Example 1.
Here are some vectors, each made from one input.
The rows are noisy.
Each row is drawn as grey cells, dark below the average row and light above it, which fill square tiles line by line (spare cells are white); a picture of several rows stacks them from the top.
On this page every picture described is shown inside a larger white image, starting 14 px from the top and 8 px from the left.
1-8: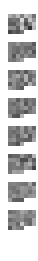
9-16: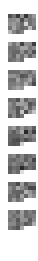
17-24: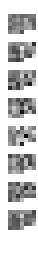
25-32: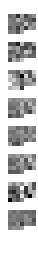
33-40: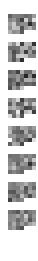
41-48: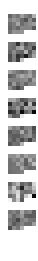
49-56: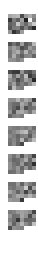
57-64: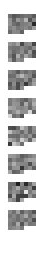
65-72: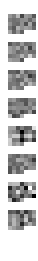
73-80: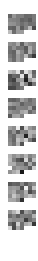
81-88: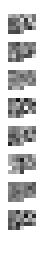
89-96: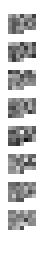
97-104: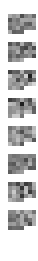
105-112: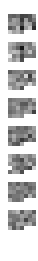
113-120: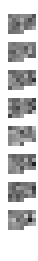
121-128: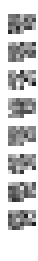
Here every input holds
a list of up to three points on a 7-point line.
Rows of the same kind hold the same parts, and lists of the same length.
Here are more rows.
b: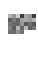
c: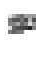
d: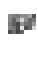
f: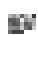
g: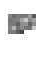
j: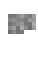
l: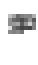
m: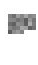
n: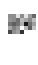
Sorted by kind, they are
b, g
c, l
d, f
j, m, n

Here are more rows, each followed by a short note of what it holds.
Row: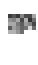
a list of three items
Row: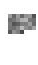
a list of three items
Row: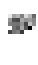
the empty list
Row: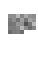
a list of one item
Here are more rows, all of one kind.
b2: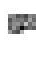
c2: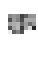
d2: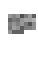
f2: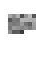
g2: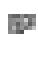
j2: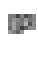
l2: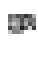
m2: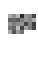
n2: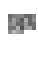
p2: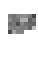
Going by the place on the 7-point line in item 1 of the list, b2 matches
c2, d2 and f2.
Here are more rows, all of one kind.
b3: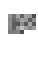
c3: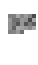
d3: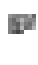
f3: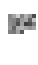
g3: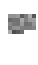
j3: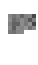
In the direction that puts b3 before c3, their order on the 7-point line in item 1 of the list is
j3, b3, c3, f3, d3, g3.
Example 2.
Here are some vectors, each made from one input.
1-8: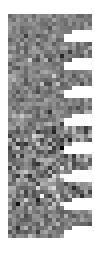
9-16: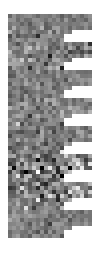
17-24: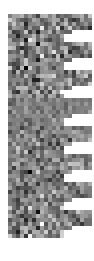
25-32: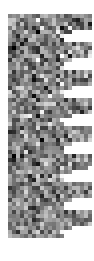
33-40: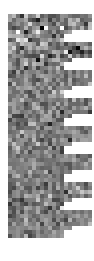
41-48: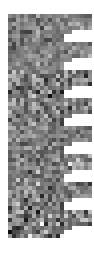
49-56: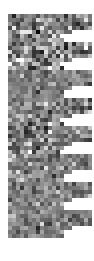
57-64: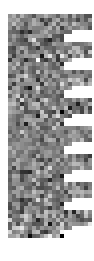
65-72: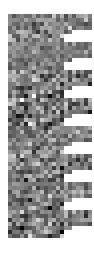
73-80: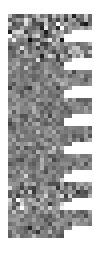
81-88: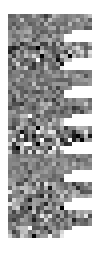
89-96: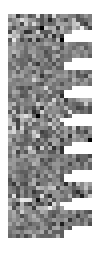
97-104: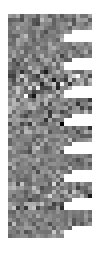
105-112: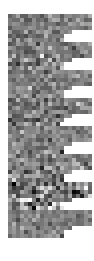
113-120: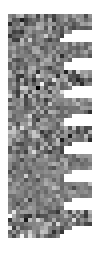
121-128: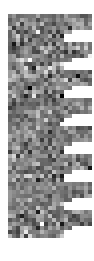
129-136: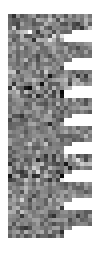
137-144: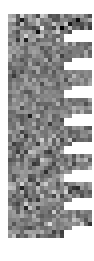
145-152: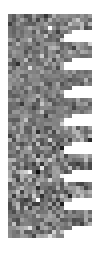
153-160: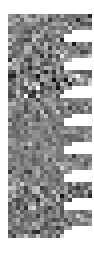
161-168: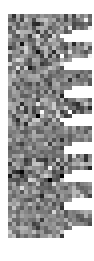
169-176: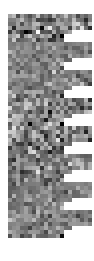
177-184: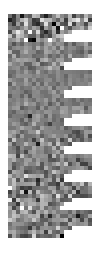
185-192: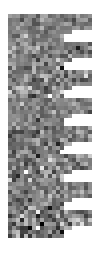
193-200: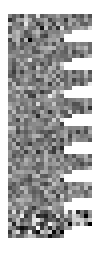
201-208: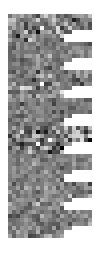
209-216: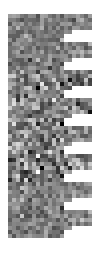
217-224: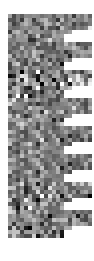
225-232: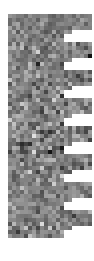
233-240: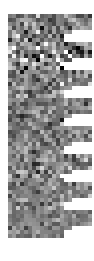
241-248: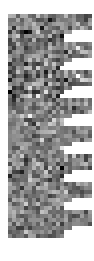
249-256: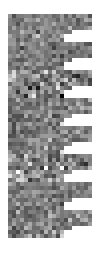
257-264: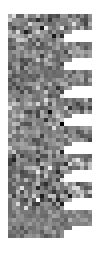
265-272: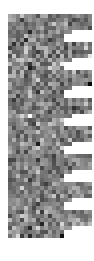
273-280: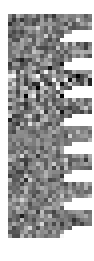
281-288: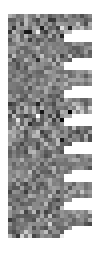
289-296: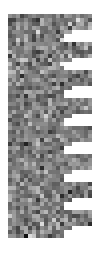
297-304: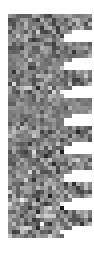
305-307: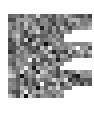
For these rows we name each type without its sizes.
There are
4 kinds of row.
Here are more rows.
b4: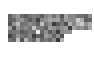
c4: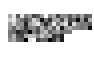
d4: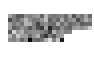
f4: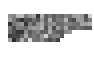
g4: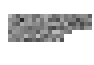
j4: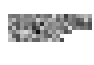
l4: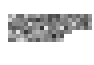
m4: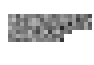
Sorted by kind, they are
b4, c4, d4, f4
g4, m4
j4
l4

